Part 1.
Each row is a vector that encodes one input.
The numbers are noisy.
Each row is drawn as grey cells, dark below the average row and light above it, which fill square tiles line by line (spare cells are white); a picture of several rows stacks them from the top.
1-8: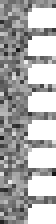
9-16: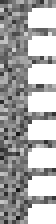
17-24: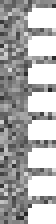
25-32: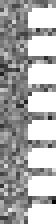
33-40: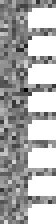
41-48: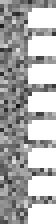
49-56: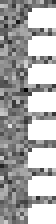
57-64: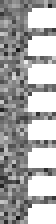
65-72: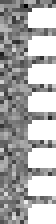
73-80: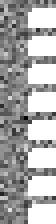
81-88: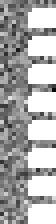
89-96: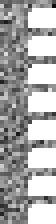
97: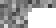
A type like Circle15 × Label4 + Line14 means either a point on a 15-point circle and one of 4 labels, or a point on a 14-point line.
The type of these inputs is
Bool × Bool × Bool × Bool + Line3 × Line4 + Unit.
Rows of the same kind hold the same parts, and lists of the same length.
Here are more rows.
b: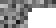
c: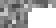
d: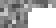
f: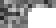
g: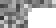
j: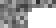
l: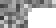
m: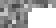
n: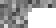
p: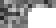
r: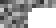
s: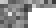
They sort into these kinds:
b, c, d, g, j, l, m, n, r
f, p
s

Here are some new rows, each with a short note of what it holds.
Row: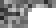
a fixed value
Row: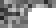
a fixed value
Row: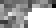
a point on a 3-point line and a point on a 4-point line
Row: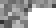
a point on a 3-point line and a point on a 4-point line
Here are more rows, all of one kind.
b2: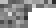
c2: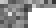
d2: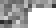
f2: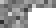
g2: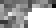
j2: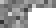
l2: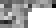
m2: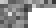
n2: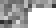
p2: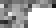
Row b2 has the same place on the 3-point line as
d2, l2 and n2.
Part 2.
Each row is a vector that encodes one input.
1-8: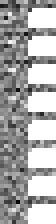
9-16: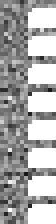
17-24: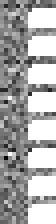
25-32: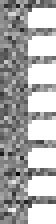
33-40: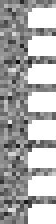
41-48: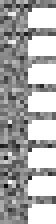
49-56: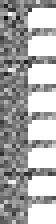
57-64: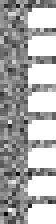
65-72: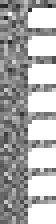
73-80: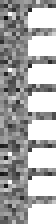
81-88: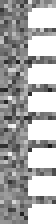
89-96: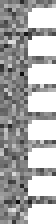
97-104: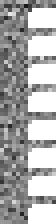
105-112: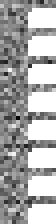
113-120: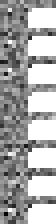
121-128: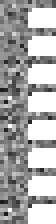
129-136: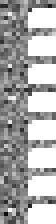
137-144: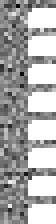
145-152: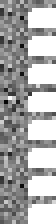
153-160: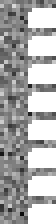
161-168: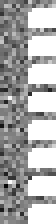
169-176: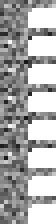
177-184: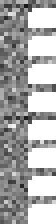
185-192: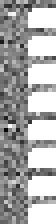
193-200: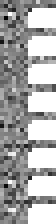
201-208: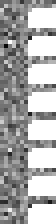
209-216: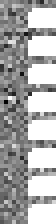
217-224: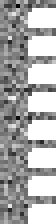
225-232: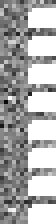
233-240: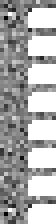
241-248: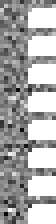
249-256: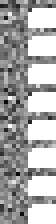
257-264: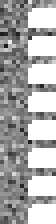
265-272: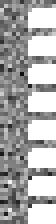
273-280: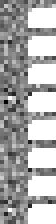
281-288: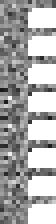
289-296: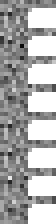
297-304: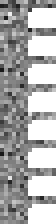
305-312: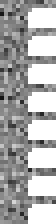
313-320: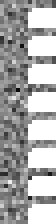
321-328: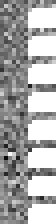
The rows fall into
2 kinds.
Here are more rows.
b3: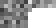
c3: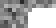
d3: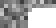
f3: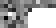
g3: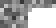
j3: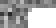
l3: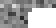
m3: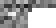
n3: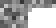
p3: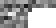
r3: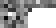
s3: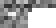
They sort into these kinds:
b3, c3, d3, g3, j3, l3, n3
f3, m3, p3, r3, s3

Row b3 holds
four true/false values.
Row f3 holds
a point on a 16-point line.
